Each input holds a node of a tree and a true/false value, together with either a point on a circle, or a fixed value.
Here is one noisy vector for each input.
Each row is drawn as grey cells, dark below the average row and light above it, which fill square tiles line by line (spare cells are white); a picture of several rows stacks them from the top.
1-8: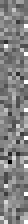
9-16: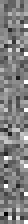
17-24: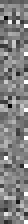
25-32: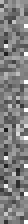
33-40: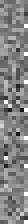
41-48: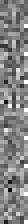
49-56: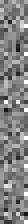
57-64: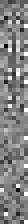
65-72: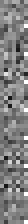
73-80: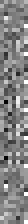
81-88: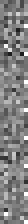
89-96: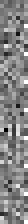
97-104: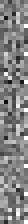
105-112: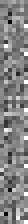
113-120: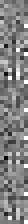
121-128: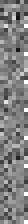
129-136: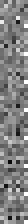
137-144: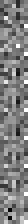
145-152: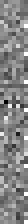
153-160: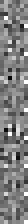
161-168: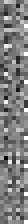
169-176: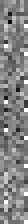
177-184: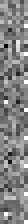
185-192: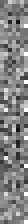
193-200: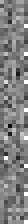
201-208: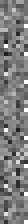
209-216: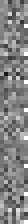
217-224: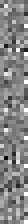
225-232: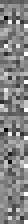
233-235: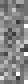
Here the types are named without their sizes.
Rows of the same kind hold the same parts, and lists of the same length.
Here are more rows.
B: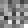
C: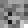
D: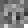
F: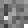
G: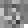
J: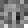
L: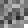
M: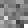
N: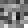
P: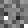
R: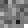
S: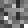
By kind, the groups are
B, C, G, M
D, F, J, L, N, P, R, S

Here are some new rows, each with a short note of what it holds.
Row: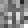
a point on a circle, a node of a tree and a true/false value
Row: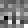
a node of a tree and a true/false value
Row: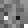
a node of a tree and a true/false value
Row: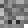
a point on a circle, a node of a tree and a true/false value
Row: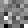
a point on a circle, a node of a tree and a true/false value
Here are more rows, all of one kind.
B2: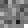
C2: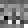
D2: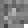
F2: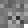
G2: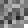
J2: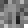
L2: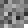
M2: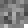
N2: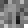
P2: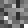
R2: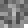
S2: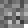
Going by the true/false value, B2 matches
D2, M2 and R2.
